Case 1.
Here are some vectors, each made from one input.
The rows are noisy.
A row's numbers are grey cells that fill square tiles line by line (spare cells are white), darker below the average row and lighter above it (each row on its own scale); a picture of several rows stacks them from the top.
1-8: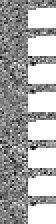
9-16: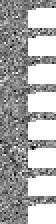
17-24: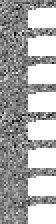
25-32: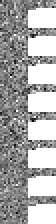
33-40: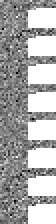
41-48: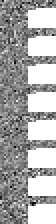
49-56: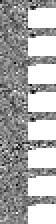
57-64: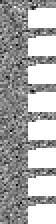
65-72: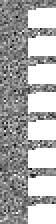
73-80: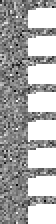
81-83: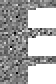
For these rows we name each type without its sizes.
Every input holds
either a point on a line, or three true/false values.
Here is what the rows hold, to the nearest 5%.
About 35% of them hold a point on a line. The rest hold three true/false values.
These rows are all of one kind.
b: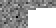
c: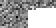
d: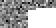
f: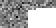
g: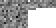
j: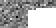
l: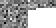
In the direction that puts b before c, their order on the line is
l, g, b, j, c, f, d.
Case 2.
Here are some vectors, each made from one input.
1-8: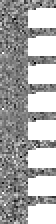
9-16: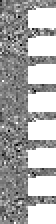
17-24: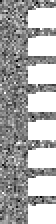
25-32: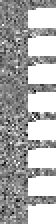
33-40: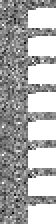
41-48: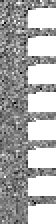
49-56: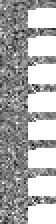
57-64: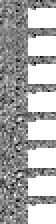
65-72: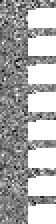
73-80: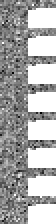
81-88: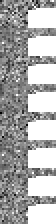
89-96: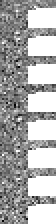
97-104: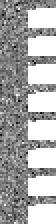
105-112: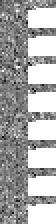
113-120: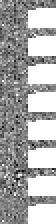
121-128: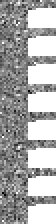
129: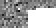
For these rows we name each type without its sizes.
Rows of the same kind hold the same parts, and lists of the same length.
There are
3 kinds of row.
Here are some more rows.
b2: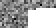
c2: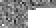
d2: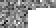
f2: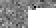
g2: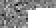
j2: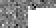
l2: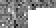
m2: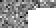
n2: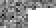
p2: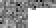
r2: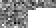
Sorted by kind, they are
b2
c2, f2, g2, j2, l2, n2, p2, r2
d2, m2

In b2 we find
a fixed value.
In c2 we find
a point on a circle.
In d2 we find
three true/false values.
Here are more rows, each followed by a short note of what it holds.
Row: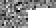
a point on a circle
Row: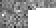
three true/false values
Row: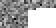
a fixed value
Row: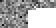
three true/false values
